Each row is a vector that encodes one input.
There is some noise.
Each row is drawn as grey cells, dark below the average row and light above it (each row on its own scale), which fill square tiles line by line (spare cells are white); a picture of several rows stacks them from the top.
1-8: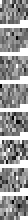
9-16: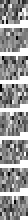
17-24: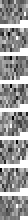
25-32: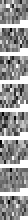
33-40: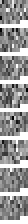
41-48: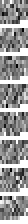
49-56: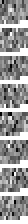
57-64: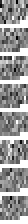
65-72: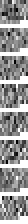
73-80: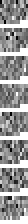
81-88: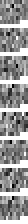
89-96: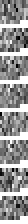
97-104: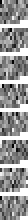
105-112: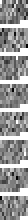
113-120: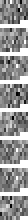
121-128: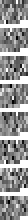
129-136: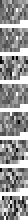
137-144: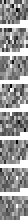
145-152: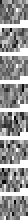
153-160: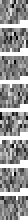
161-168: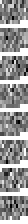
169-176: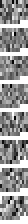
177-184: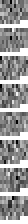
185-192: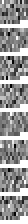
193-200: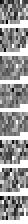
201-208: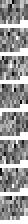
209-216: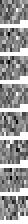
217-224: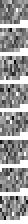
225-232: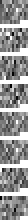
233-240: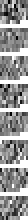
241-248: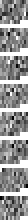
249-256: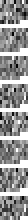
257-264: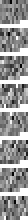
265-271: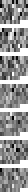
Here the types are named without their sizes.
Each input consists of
a list of points on a circle.
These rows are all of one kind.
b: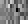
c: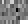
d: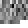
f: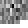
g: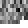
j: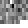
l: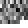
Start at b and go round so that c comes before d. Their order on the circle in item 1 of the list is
b, c, f, j, d, g, l.
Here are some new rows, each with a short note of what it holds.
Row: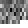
a list of three items
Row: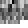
the empty list
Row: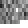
a list of one item
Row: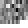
a list of two items
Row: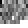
a list of one item
